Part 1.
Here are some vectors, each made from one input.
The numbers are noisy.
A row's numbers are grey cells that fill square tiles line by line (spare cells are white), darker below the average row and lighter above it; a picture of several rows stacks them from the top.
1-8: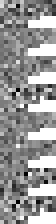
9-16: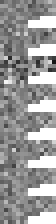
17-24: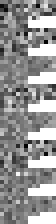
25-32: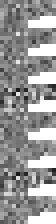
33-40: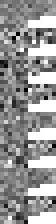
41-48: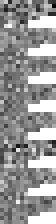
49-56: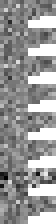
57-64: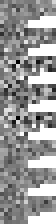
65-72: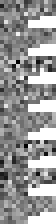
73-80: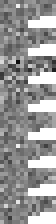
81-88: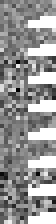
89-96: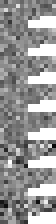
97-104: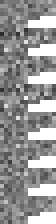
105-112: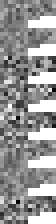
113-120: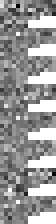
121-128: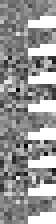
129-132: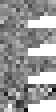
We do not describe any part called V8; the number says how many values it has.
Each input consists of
either a point on a 7-point line and a true/false value, or a value of V8.
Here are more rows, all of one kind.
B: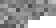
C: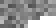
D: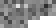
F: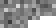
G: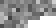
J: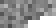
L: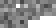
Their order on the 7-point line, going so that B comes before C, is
G, B, C, D, J, L, F.
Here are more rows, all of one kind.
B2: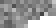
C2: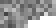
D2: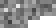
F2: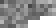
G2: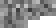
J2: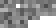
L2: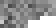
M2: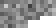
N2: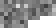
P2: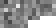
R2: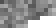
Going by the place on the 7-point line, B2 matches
C2, D2 and P2.
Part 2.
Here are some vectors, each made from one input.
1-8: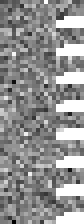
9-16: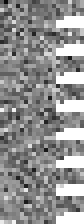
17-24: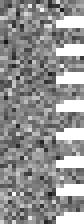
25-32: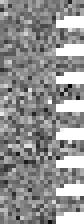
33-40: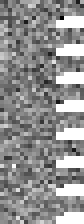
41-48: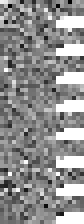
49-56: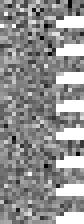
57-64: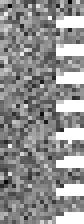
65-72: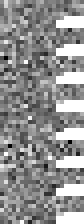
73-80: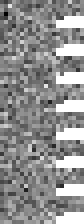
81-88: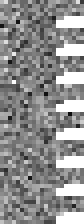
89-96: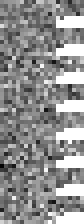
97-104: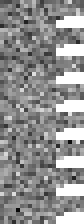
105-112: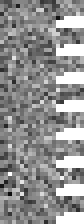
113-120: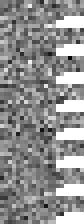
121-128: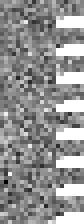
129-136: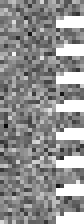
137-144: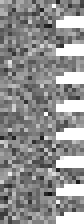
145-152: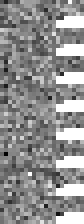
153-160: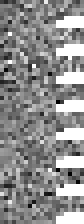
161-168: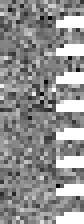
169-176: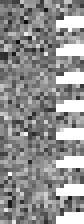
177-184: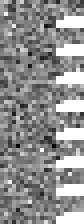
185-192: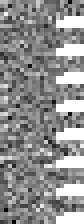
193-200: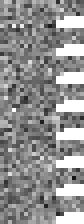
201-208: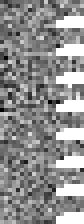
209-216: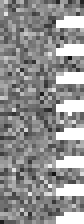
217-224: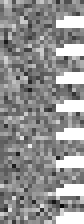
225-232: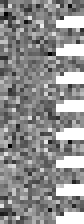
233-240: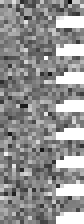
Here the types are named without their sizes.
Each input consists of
a node of a tree, together with either a point on a line, or a node of a tree.
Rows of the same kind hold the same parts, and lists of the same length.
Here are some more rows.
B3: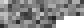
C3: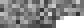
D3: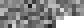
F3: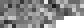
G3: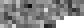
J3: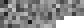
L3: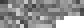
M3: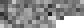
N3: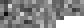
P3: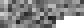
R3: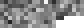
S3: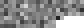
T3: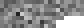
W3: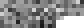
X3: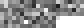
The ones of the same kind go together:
B3, C3, D3, G3, P3, W3, X3
F3, J3, L3, M3, N3, R3, S3, T3

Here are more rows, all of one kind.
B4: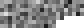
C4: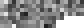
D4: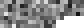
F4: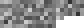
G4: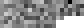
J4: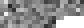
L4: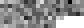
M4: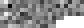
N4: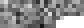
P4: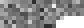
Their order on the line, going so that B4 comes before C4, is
N4, M4, B4, G4, L4, F4, J4, D4, P4, C4.
